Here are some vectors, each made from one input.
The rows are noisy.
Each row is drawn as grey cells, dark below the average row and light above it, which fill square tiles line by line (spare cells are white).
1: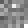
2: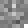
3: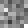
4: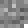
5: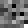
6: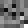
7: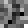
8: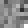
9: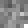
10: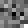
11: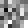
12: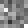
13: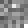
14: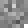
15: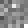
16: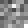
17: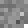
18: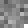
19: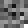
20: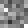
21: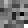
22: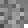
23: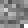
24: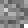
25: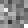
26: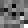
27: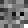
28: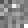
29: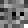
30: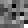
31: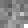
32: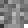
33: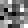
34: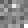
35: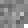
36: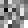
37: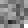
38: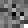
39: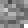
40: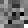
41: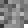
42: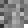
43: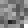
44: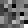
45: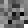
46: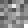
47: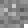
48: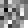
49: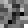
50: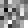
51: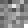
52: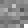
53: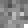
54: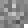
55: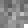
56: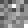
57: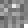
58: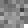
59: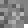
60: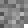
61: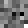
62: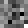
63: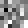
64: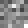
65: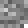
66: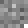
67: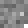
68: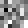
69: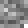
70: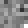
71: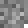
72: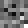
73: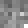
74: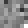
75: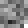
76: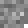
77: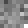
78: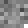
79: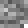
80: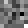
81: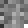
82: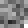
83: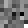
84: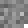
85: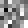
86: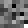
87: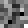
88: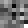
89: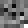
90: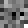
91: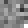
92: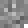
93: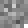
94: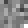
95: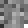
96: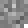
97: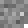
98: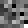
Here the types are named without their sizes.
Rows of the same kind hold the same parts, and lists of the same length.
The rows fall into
2 kinds.
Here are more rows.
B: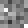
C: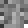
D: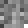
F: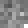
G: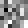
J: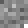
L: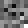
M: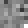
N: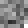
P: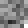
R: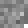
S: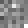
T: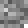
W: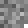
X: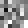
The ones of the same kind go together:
B, C, D, F, J, L, M, N, P, R, S, T, W
G, X

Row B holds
a node of a tree and a true/false value.
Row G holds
a true/false value.
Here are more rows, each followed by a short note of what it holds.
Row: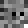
a node of a tree and a true/false value
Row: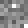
a node of a tree and a true/false value
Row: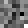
a node of a tree and a true/false value
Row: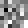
a true/false value
